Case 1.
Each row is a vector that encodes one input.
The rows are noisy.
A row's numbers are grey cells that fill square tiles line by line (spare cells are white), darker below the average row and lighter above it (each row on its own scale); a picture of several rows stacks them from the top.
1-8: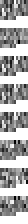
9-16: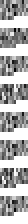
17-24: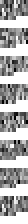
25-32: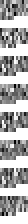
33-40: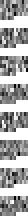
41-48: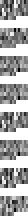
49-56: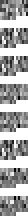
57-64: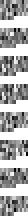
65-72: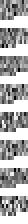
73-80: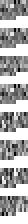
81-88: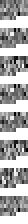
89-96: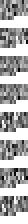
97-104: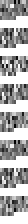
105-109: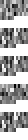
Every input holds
one of 8 labels.
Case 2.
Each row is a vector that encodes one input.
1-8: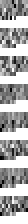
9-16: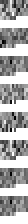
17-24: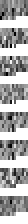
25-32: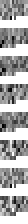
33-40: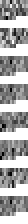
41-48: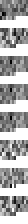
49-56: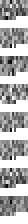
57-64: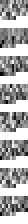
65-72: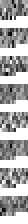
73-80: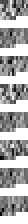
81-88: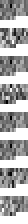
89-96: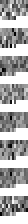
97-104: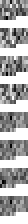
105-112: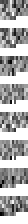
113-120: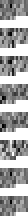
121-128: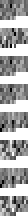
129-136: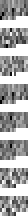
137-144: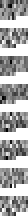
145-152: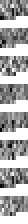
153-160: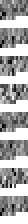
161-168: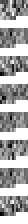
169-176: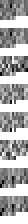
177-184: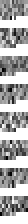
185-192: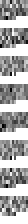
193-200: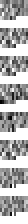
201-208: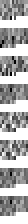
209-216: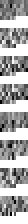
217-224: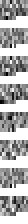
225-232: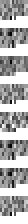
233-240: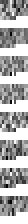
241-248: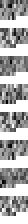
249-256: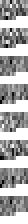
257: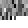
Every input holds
a point on a 13-point line.
